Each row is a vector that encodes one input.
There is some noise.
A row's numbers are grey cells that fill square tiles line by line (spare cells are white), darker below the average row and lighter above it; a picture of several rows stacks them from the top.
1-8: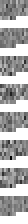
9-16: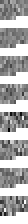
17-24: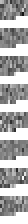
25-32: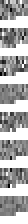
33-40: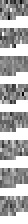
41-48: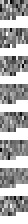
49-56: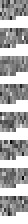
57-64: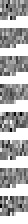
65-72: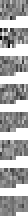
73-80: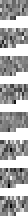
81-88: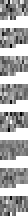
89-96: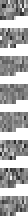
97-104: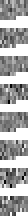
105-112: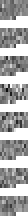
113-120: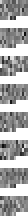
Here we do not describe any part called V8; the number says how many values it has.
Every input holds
a point on a 5-point line, together with either a point on a 4-point line, or a value of V8.
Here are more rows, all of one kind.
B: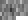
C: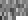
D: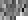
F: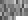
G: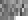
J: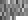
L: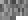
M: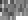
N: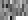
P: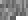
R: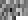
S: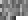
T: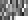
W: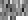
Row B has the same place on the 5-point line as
N, P, T and W.
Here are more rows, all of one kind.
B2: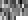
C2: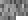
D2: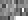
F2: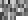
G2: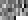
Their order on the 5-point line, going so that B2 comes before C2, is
D2, B2, F2, C2, G2.
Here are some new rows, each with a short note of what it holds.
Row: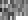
a point on a 5-point line and a value of V8
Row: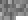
a point on a 5-point line and a value of V8
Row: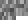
a point on a 5-point line and a value of V8
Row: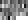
a point on a 4-point line and a point on a 5-point line
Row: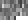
a point on a 4-point line and a point on a 5-point line
